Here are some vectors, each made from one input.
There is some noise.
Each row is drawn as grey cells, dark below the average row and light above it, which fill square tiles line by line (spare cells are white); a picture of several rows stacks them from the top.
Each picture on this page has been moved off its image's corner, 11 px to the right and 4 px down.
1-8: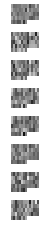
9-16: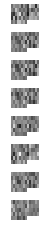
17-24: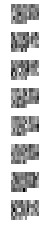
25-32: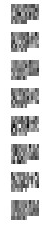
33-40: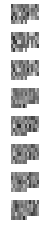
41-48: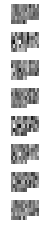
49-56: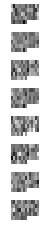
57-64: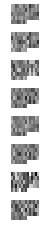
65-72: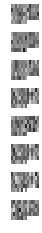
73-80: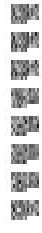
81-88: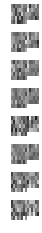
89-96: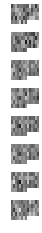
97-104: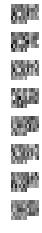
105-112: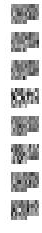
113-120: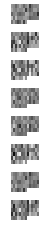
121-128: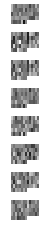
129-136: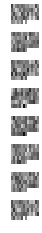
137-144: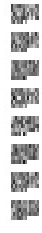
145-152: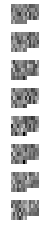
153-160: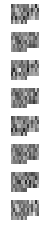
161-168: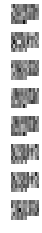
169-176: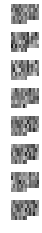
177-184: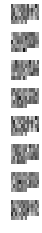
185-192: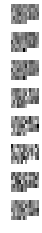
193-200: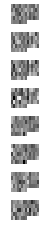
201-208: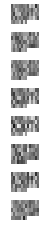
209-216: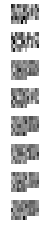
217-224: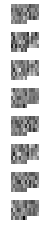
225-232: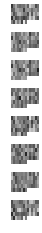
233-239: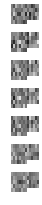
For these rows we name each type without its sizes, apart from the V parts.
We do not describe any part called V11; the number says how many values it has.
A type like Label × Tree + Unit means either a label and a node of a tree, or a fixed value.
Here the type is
Bool × V11 + Tree.
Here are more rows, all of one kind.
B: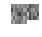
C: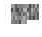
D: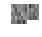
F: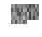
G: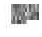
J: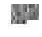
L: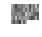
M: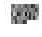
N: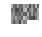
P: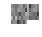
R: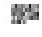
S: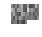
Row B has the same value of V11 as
D, P and R.
